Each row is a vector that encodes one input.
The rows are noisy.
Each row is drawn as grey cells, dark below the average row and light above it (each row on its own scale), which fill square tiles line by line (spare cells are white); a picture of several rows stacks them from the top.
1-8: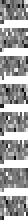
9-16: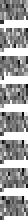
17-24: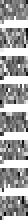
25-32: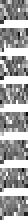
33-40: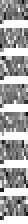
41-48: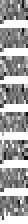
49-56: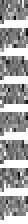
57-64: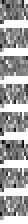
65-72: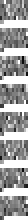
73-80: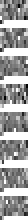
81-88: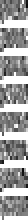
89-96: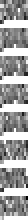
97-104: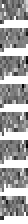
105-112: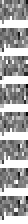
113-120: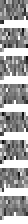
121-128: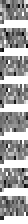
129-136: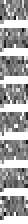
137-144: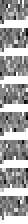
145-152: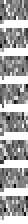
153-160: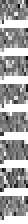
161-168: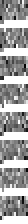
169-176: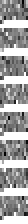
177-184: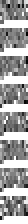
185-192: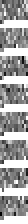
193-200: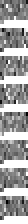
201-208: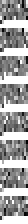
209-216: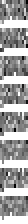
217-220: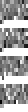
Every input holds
a true/false value, together with either one of 9 labels, or a point on a 7-point line.
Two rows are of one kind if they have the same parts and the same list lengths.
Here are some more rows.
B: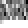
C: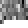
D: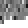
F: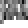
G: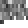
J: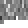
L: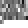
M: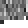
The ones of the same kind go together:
B, D, J
C, F, G, L, M

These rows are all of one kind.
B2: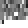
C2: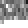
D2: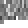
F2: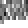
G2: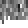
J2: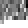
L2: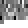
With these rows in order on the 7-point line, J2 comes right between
B2 and F2.
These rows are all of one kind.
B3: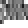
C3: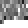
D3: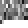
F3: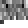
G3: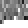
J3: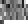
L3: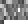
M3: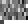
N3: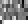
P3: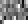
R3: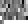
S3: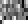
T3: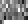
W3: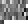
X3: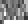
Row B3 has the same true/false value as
F3, J3, L3 and X3.
